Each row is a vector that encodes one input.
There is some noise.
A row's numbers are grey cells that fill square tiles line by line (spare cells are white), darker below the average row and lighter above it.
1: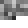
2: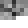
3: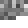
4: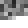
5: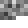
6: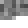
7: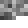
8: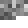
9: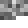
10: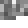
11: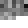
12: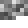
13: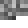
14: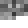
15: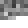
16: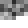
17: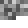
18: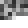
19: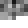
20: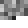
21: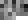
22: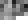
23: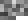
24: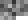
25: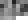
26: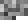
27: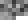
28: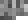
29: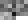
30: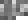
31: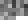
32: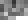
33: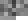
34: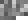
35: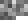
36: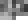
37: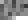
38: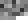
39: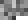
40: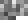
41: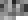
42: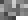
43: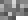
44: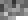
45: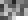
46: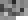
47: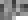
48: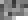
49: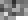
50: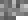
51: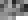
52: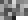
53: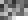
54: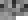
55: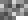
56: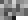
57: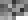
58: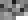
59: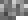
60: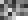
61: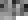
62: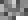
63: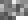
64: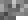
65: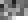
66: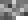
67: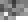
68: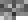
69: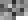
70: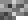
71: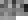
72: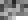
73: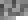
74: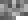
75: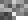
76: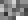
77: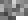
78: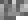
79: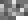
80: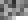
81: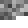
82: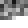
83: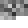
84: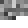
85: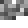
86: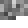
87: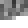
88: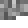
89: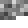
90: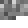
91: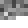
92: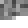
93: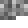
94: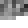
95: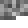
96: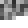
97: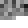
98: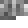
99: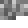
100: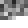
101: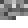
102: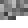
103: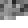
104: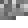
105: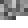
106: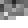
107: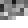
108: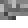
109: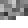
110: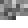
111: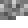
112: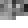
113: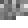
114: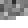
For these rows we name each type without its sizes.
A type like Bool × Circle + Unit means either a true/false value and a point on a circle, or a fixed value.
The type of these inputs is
Bool × Line.
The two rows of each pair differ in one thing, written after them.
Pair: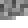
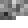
the true/false value
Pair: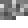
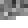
the true/false value
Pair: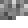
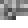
the place on the line
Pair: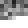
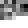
the place on the line
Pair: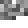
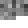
the true/false value
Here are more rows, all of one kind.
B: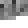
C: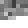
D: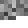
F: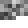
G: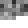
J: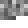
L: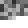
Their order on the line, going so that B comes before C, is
D, G, B, F, J, C, L.
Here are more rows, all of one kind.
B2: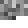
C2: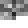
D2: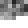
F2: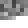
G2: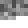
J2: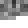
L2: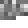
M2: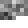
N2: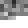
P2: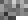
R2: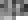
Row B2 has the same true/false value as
L2, M2 and P2.
